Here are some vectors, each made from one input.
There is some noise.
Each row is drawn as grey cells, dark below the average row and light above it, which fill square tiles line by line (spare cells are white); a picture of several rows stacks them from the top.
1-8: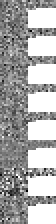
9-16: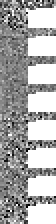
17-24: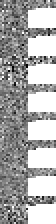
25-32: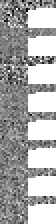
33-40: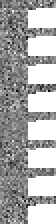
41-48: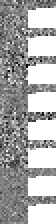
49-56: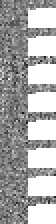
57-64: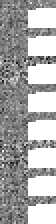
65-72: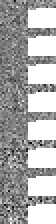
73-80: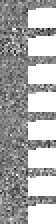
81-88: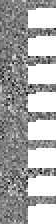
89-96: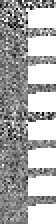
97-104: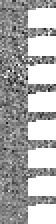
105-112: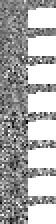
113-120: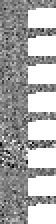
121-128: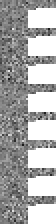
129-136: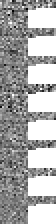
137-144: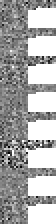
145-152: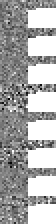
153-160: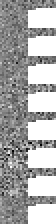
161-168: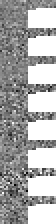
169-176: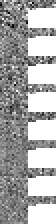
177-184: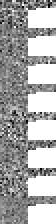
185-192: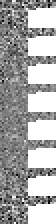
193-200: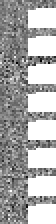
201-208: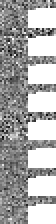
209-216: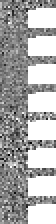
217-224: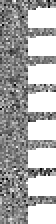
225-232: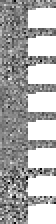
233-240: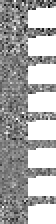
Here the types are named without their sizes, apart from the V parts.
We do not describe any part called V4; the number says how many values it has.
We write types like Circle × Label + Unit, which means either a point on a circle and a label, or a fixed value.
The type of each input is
(Bool × Bool × Bool + Circle × V4) × Circle + Unit.
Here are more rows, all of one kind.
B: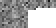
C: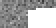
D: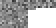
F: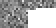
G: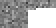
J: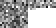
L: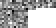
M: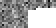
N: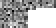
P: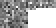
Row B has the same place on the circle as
G, J, M and P.
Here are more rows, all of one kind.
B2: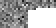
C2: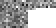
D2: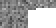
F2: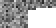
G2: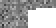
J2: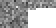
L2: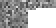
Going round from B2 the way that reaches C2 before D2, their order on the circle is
B2, J2, L2, C2, G2, F2, D2.
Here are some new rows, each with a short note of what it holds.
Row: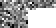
a fixed value
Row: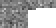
a point on a circle and three true/false values
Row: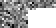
a fixed value
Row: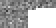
a point on each of two circles and a value of V4
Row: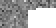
a point on each of two circles and a value of V4
